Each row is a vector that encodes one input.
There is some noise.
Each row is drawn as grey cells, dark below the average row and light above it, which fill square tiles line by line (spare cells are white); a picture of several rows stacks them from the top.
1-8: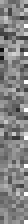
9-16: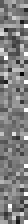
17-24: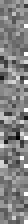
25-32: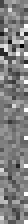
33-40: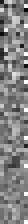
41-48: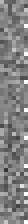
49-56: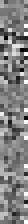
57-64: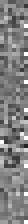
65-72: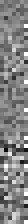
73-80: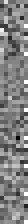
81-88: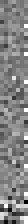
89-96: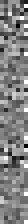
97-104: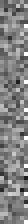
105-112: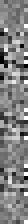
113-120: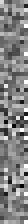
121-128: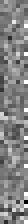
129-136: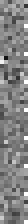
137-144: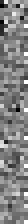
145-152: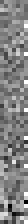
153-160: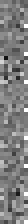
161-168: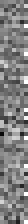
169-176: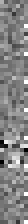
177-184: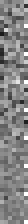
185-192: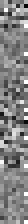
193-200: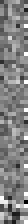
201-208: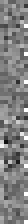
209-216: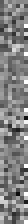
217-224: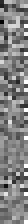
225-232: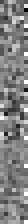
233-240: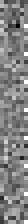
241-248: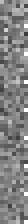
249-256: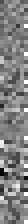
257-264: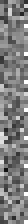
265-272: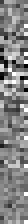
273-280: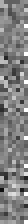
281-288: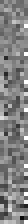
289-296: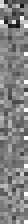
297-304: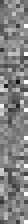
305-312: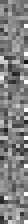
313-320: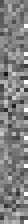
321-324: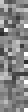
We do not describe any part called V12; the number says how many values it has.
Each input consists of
a value of V12, together with either a point on an 8-point line, or a node of a 16-node tree.
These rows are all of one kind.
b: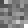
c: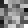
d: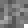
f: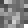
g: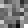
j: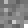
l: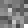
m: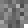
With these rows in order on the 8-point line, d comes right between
g and m.
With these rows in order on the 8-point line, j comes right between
b and f.
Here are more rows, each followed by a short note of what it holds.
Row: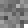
a node of a 16-node tree and a value of V12
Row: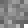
a node of a 16-node tree and a value of V12
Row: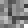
a node of a 16-node tree and a value of V12
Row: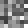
a node of a 16-node tree and a value of V12
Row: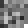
a point on an 8-point line and a value of V12
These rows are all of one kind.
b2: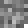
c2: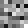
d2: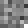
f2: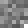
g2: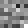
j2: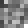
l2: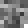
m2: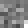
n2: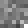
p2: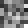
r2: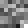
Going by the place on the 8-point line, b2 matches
d2, f2, g2 and n2.
